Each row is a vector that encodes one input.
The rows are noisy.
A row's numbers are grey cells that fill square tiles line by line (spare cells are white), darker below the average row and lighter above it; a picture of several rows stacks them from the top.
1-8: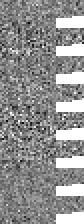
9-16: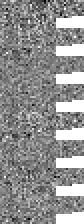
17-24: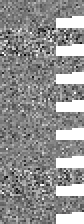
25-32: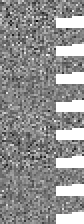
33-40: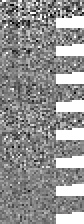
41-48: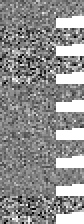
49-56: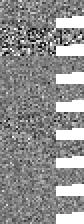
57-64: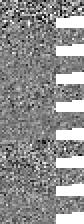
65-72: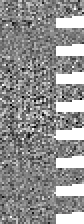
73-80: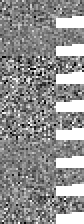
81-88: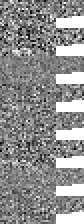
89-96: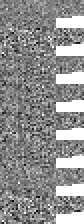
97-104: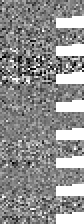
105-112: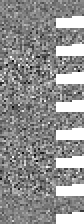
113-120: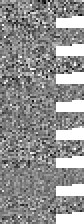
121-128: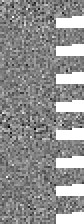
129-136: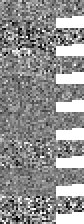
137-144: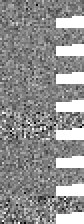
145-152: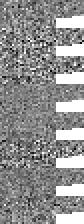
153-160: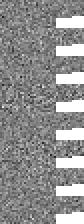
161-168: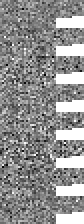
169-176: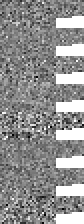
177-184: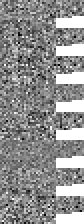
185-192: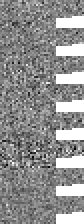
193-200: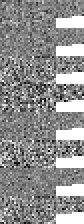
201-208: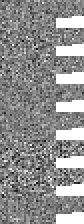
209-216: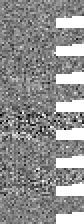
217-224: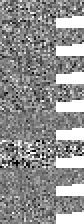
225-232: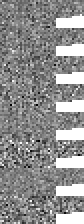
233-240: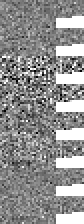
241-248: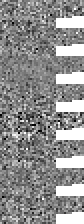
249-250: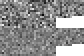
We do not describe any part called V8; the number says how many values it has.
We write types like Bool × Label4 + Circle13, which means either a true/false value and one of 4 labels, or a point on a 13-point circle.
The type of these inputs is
Bool × V8 + Circle9 + List3(Circle6).
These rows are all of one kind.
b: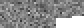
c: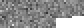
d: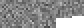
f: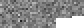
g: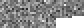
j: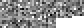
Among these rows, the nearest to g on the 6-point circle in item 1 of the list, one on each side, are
b and d.
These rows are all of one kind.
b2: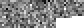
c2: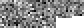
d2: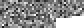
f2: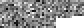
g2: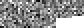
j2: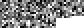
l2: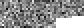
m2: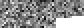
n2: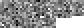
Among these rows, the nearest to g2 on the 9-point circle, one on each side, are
d2 and l2.
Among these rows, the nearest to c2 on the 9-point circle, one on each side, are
b2 and f2.
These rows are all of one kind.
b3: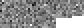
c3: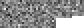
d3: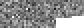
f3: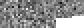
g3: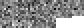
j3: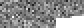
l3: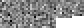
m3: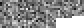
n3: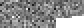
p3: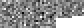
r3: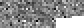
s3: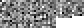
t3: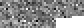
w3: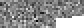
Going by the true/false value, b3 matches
c3, g3, l3 and s3.
